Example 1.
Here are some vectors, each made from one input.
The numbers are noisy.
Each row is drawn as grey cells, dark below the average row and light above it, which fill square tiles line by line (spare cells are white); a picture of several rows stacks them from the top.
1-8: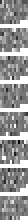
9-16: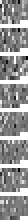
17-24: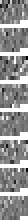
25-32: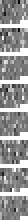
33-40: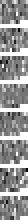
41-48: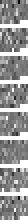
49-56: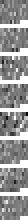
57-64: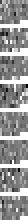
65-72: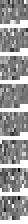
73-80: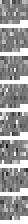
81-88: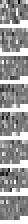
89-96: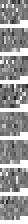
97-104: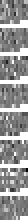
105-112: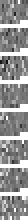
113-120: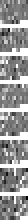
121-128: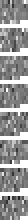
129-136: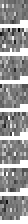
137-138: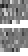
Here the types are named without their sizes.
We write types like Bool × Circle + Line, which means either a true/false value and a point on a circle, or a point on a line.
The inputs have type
Bool × Tree + Unit.
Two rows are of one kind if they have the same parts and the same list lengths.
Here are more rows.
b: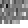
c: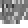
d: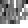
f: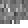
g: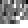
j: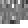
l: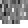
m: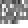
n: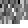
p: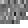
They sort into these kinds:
b, c, f, j, l, m, n, p
d, g

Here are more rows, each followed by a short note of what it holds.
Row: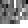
a fixed value
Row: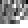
a fixed value
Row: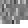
a node of a tree and a true/false value
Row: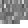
a node of a tree and a true/false value
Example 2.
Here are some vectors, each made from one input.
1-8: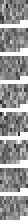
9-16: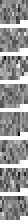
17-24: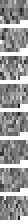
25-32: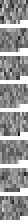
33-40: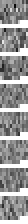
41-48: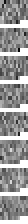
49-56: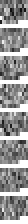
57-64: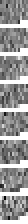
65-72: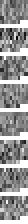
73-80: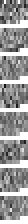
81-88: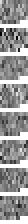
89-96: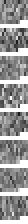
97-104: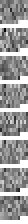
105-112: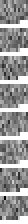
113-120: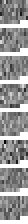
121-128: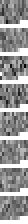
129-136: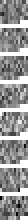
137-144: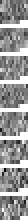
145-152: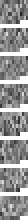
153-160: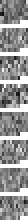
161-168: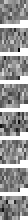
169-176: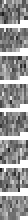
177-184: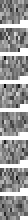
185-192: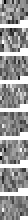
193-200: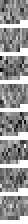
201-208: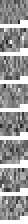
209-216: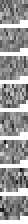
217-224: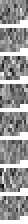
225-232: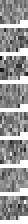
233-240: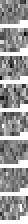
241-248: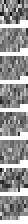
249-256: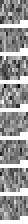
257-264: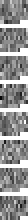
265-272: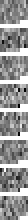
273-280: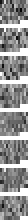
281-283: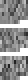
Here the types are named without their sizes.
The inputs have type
Circle × (Tree + Unit).
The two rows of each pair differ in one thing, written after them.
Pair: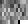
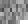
the place on the circle
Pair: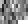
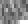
the node of the tree
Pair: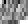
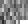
the node of the tree
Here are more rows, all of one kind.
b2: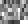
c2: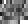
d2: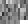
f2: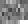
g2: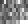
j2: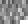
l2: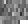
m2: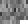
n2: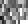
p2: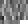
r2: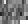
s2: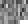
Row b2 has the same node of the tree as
l2, p2, r2 and s2.
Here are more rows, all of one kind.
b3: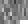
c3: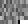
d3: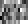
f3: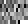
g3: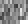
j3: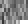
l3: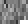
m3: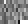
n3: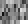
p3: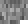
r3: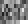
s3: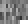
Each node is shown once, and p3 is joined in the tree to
b3, r3 and s3.
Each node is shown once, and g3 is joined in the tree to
r3.
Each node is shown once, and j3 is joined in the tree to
d3 and s3.
